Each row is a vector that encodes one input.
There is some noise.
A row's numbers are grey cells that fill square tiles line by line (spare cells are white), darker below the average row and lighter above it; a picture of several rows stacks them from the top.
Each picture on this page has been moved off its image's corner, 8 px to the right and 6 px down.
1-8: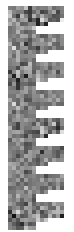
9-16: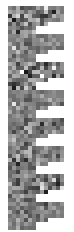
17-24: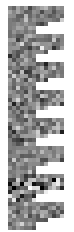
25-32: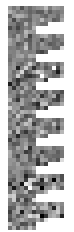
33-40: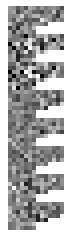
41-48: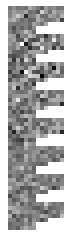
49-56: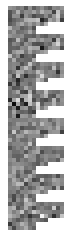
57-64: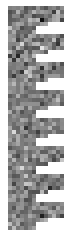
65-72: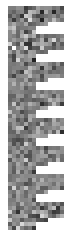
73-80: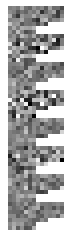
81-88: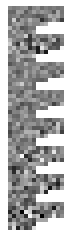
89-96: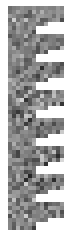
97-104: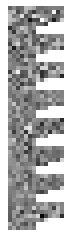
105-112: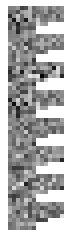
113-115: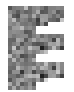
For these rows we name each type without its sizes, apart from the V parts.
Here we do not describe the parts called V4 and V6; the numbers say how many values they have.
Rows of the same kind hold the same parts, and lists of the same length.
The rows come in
2 kinds.
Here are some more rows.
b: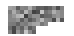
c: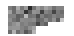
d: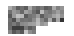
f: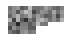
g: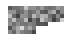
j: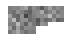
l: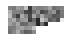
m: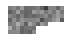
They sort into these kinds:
b, d, j, m
c, f, g, l

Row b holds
a point on a line, a true/false value and a value of V6.
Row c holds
a point on a line and a value of V4.
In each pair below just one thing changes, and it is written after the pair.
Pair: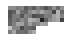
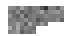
the value of V6
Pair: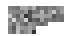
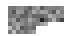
the place on the line
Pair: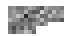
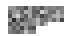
the true/false value
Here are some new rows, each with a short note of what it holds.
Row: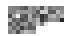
a point on a line, a true/false value and a value of V6
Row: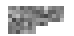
a point on a line and a value of V4
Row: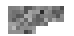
a point on a line and a value of V4
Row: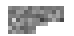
a point on a line, a true/false value and a value of V6
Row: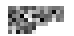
a point on a line and a value of V4
